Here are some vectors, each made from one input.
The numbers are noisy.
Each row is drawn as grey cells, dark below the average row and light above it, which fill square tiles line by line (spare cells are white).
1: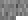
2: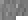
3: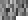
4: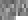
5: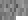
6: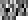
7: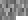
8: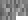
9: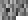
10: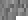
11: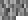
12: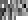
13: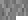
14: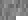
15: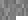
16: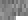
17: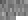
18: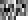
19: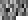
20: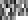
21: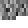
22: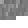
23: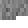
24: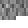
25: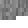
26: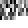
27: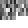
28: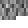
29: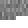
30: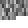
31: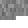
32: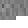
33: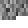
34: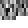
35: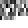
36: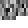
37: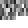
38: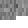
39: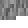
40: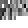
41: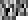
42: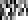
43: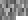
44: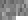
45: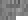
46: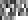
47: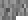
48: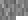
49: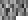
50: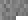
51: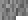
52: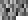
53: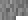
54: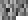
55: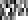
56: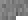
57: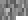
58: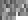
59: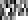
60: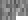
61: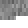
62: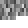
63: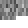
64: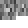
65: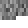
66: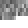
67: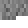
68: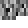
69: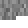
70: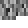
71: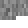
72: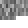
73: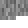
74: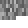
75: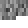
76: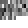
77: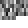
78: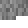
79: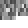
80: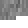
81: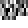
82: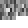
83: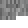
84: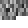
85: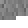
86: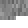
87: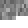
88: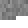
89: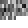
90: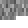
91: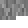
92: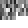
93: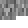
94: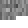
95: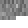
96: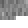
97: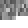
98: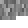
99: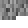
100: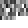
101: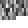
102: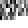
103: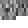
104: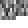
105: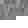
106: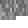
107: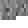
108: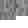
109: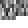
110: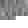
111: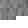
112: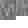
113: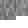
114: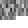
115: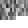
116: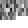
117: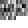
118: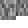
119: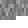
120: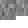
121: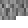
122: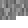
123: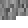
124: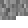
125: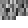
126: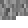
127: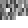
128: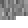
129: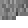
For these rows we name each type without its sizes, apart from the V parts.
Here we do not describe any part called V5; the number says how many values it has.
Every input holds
a list of items, each a true/false value and a value of V5.
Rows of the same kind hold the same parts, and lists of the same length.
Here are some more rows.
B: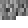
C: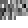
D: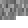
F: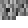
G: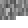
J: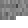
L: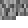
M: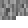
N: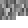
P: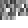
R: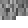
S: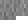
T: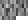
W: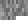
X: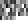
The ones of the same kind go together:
B, G, S
C
D, F, J, L, M, N, R, T
P, W, X

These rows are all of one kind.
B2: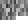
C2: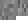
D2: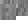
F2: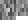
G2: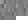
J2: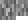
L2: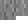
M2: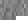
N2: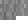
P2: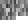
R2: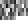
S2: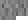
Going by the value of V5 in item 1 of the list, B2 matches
C2, J2 and P2.
